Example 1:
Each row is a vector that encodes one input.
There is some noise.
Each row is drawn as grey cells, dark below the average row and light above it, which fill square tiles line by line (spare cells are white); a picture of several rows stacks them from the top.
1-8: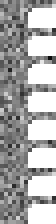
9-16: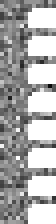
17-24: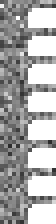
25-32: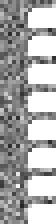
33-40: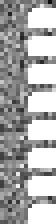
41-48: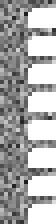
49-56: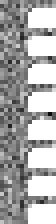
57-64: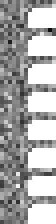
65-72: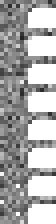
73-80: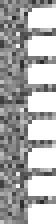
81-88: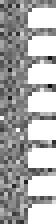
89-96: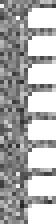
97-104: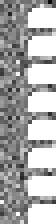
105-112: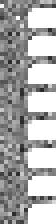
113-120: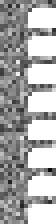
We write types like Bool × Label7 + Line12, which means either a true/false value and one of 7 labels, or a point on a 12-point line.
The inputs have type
Line7 + Tree7.
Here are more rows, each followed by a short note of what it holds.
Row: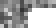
a node of a 7-node tree
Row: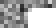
a node of a 7-node tree
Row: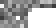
a node of a 7-node tree
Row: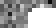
a point on a 7-point line
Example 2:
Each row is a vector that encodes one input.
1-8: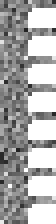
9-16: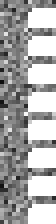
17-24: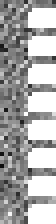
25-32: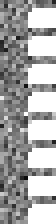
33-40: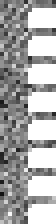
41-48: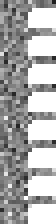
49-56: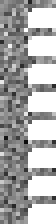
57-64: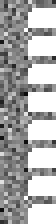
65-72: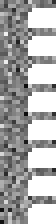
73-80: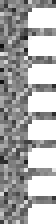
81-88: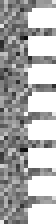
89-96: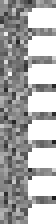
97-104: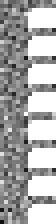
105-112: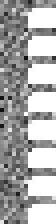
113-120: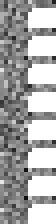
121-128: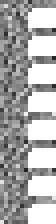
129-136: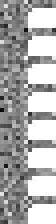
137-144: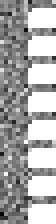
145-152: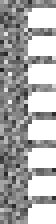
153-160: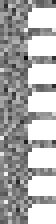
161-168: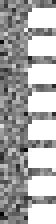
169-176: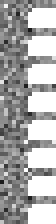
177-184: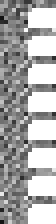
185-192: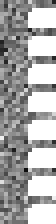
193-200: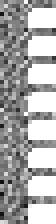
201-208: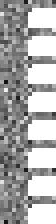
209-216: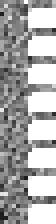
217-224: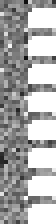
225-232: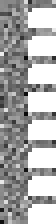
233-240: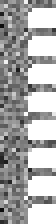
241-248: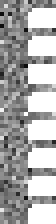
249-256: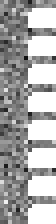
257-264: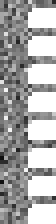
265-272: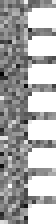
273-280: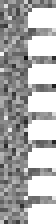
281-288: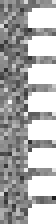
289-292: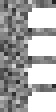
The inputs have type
(Bool × Bool × Bool + Unit) × Line12.
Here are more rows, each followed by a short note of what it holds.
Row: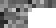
a point on a 12-point line and three true/false values
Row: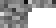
a point on a 12-point line
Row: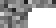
a point on a 12-point line
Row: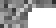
a point on a 12-point line
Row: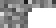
a point on a 12-point line
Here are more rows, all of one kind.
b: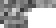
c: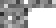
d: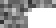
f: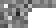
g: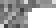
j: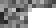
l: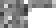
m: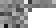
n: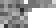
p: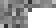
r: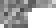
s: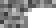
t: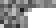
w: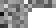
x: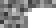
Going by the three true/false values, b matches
d, s, t and x.
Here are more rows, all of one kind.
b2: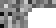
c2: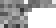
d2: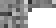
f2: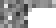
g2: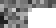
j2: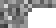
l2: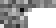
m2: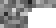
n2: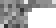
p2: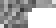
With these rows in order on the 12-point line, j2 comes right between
f2 and n2.
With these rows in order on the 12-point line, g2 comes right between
c2 and d2.
